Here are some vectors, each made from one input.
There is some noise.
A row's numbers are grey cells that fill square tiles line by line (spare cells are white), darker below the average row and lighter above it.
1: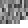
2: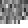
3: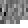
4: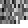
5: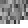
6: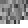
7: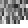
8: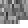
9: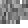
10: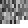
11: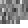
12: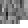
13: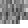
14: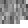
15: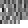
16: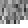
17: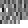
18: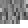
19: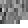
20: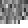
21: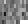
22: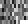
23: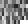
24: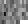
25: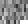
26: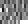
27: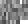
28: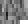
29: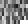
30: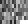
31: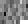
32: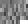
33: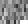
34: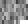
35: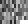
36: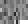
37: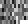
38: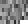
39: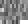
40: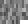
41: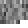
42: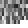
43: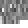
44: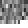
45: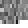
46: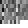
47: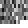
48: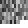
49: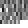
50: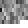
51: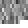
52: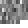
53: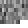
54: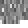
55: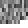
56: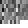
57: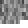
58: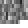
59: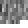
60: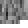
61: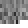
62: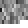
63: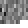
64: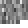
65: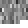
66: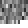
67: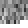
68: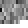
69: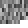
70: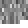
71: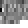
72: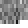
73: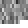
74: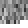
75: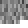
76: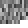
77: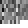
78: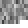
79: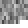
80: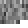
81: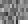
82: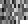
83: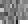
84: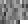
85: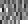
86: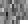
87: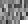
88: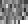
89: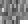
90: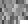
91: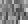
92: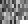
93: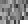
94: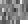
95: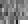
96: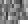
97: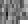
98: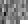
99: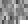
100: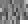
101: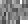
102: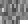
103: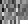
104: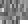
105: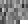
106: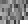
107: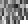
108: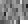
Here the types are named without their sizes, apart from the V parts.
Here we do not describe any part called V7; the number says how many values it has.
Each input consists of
either a point on a line, or a node of a tree and a value of V7.
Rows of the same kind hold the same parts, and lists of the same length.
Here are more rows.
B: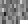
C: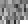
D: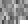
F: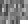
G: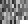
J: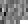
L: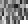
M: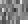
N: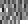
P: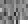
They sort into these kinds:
B, D, F, J, M, P
C, G, L, N

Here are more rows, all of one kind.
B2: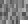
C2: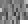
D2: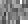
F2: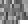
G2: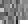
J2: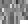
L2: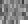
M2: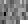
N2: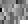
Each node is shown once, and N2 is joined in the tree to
J2.
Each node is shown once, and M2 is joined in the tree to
B2 and D2.
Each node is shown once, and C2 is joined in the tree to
B2 and F2.
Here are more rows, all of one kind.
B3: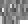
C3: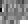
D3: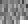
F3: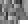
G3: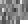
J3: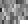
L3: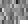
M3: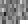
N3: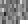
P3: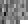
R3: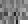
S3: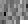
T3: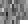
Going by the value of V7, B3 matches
G3, L3 and T3.
